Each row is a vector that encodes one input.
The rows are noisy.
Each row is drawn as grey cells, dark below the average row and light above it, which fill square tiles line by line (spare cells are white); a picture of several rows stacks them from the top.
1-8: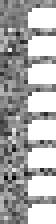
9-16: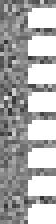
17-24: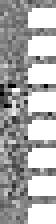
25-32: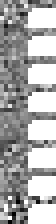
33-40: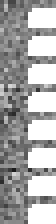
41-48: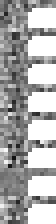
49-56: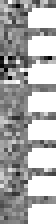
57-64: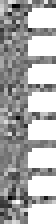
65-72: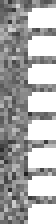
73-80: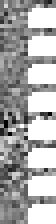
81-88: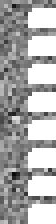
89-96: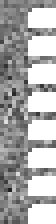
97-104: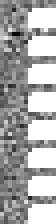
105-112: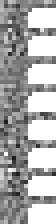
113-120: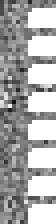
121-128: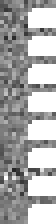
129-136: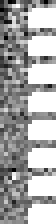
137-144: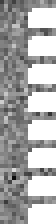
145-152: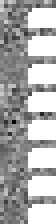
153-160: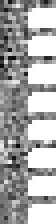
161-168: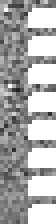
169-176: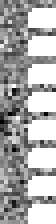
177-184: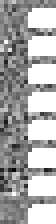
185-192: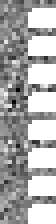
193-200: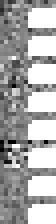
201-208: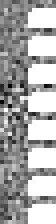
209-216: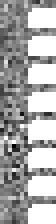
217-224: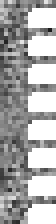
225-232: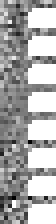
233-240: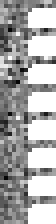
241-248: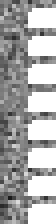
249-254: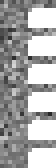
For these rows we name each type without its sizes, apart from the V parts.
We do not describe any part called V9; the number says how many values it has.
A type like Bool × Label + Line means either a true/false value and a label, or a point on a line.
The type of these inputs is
Line + (Tree + Unit) × V9.
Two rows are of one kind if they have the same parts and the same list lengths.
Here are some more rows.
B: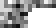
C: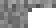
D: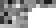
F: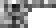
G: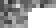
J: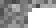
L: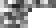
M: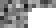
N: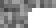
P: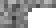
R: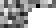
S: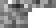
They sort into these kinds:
B, C, J, P, R
D, L, S
F, G, M, N

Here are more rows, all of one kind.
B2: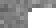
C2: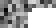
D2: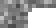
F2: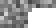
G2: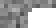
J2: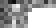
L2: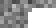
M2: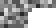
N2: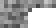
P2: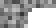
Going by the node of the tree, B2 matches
C2, J2 and P2.
